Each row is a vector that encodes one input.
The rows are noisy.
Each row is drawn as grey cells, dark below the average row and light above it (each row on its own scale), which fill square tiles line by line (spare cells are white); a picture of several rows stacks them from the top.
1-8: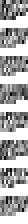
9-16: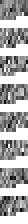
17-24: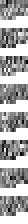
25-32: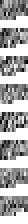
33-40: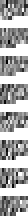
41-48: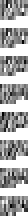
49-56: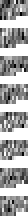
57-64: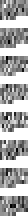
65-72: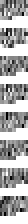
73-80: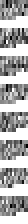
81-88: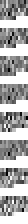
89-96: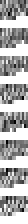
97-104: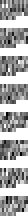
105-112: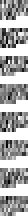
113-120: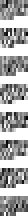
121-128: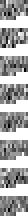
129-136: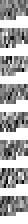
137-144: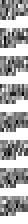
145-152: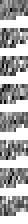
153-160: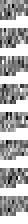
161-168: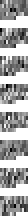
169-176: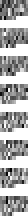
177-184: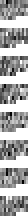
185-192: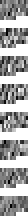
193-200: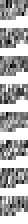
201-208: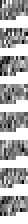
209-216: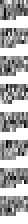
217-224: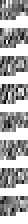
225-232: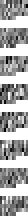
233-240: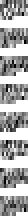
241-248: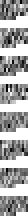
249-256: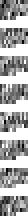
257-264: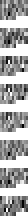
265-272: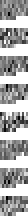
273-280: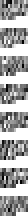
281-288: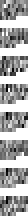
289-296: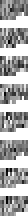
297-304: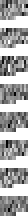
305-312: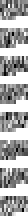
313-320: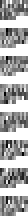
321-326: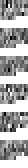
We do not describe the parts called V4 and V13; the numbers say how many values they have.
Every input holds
either a point on a 9-point circle, or four true/false values and a value of V4, or a value of V13.
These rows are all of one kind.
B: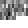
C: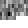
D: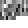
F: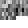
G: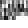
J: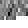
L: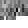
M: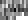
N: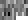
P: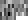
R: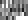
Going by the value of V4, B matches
C, J, N and P.
